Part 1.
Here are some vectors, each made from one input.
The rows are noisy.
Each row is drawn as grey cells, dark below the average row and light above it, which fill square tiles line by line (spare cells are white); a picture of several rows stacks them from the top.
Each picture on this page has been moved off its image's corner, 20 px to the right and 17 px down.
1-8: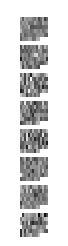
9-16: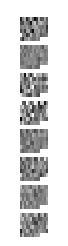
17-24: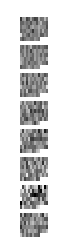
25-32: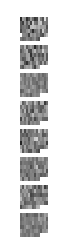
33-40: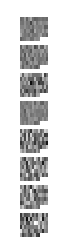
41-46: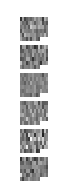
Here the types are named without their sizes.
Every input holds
a list of points on a line.
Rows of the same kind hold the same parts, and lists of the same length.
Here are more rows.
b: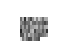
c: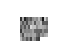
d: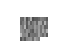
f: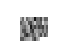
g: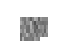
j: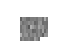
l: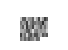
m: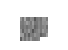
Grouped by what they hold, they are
b, l
c, f, m
d, g, j

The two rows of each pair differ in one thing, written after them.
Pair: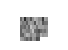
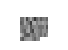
the place on the line in item 2 of the list
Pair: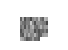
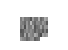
the place on the line in item 2 of the list
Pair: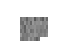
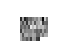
the place on the line in item 2 of the list
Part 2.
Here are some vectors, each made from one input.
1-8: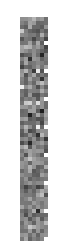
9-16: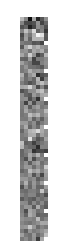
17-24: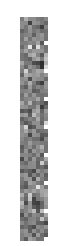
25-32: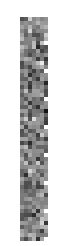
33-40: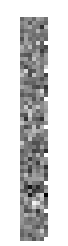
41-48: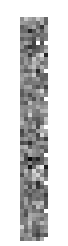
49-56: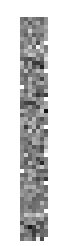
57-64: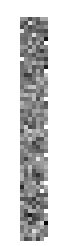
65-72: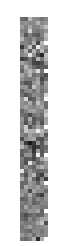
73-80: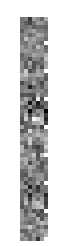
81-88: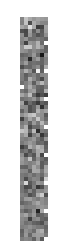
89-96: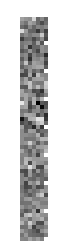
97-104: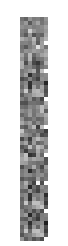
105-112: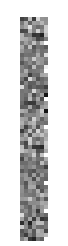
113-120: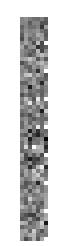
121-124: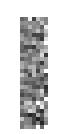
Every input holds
a node of a 16-node tree and a true/false value.
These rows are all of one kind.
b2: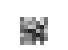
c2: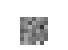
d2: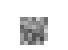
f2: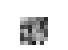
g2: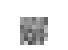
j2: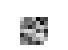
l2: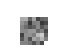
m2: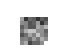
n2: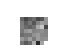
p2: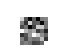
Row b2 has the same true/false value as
c2, f2 and l2.
